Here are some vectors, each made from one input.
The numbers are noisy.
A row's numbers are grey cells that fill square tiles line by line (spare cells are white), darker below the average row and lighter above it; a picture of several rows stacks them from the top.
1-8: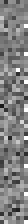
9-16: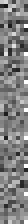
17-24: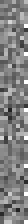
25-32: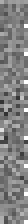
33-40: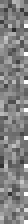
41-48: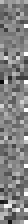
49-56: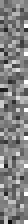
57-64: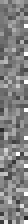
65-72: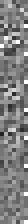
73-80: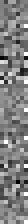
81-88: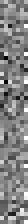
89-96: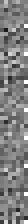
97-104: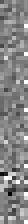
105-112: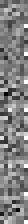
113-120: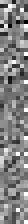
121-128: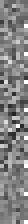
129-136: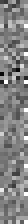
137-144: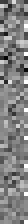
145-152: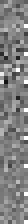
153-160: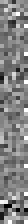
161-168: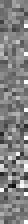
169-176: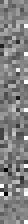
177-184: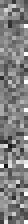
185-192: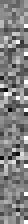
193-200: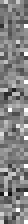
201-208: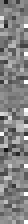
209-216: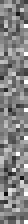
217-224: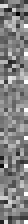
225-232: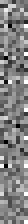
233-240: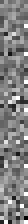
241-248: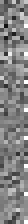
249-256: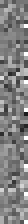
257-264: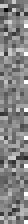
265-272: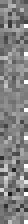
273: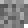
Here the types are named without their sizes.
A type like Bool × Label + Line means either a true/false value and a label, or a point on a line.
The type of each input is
Bool × (Line + Tree).
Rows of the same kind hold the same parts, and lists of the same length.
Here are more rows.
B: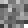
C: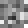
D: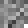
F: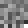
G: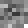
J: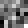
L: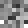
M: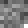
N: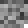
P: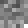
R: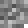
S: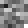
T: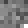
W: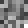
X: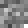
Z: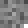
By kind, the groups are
B, C, G, J, R, S, W
D, F, L, M, N, P, T, X, Z

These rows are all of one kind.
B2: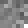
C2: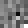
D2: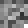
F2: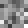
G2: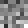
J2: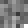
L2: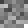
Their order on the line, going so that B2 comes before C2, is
L2, F2, J2, D2, B2, G2, C2.
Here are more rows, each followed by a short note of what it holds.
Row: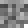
a node of a tree and a true/false value
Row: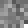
a point on a line and a true/false value
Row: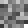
a node of a tree and a true/false value
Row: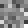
a point on a line and a true/false value
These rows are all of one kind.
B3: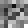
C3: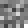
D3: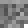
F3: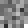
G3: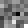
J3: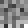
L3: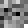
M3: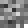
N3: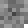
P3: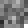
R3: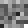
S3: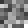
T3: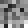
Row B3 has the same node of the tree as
C3, D3, M3 and R3.
